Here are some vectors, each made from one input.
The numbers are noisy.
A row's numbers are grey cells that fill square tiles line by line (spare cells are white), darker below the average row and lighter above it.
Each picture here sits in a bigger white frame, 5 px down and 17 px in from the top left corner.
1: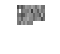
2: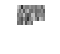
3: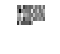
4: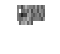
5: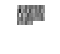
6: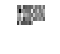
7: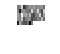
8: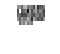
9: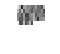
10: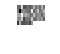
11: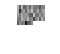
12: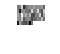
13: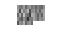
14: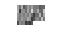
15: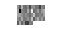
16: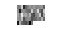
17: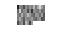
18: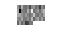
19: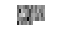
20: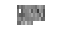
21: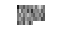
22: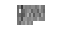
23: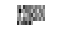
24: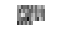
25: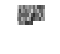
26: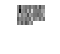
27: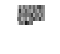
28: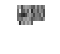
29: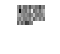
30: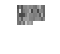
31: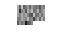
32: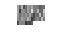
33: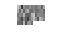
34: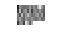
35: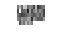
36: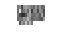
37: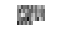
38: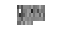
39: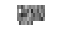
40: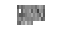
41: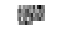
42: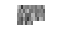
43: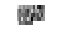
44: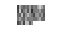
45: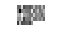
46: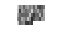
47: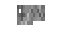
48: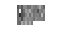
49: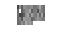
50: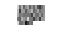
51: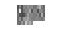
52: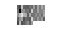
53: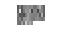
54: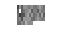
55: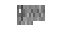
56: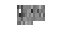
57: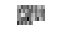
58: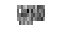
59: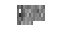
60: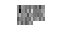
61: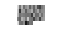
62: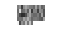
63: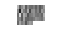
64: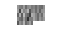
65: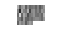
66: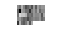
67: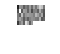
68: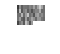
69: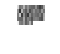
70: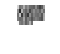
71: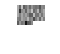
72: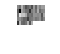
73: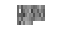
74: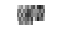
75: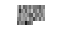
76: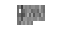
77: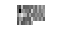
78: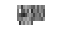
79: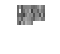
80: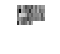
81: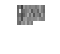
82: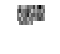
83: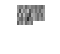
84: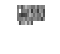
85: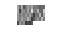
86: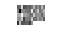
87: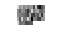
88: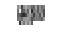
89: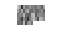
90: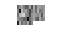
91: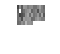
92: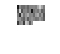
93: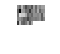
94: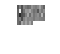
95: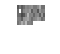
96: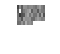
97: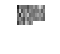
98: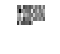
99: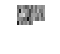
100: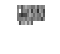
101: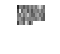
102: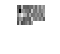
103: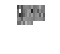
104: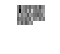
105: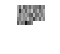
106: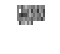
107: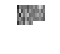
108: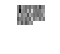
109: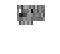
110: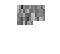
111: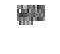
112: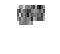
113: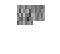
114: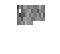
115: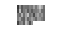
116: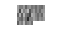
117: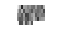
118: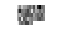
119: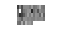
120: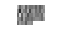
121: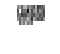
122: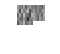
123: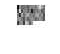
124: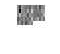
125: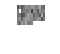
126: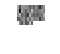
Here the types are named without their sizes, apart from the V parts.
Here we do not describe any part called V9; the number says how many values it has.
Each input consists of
a point on a line, together with either a point on a line, or a value of V9.
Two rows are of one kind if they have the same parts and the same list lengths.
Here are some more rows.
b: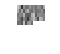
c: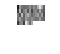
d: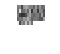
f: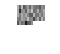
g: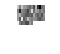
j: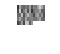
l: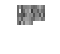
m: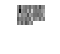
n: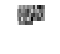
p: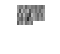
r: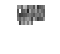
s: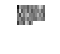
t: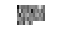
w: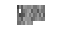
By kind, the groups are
b, f, g, m, n, p
c, d, j, l, r, s, t, w

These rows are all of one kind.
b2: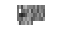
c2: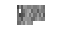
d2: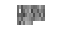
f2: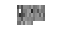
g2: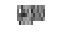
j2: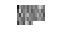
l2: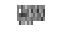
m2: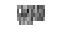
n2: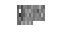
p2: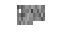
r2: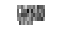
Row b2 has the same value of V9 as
c2 and j2.
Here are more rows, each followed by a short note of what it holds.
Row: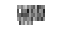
a point on a line and a value of V9
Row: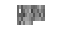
a point on a line and a value of V9
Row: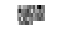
a point on each of two lines
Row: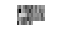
a point on each of two lines
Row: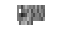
a point on a line and a value of V9
